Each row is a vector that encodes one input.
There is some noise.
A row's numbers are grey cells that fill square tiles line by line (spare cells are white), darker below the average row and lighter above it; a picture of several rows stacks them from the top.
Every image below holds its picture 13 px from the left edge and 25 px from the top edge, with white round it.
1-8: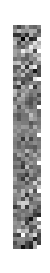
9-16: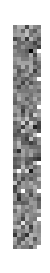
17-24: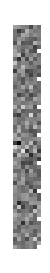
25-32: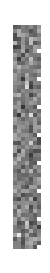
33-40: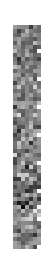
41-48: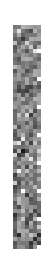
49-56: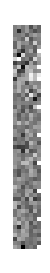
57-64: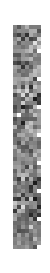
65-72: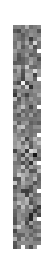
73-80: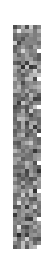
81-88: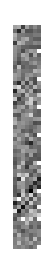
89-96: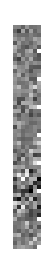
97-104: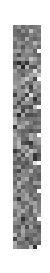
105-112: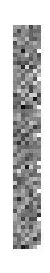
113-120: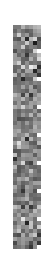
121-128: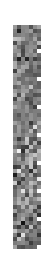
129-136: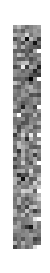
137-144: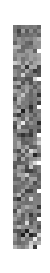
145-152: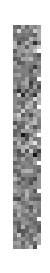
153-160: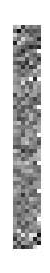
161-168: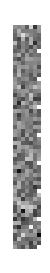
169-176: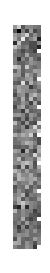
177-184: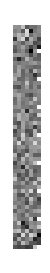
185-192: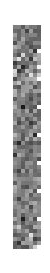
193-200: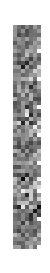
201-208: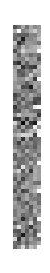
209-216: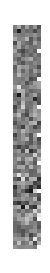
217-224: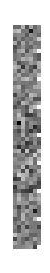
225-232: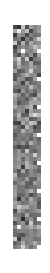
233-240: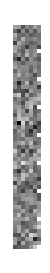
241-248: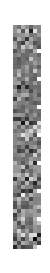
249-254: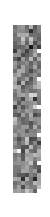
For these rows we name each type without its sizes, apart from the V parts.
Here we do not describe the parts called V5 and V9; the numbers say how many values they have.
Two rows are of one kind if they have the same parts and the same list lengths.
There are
2 kinds of row.
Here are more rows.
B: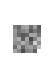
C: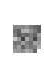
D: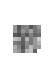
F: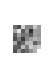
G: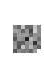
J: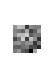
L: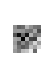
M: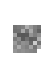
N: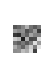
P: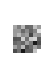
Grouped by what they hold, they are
B, C, D, L, M, N
F, G, J, P

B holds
two labels and a value of V9.
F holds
two labels, a true/false value and a value of V5.
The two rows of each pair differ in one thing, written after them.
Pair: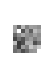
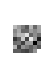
one of the two labels
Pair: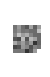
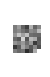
the value of V5
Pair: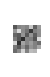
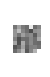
the value of V5
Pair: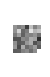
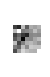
one of the two labels
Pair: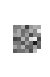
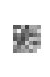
the value of V5
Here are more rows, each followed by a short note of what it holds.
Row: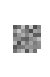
two labels, a true/false value and a value of V5
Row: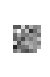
two labels, a true/false value and a value of V5
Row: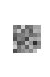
two labels, a true/false value and a value of V5
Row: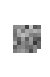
two labels, a true/false value and a value of V5
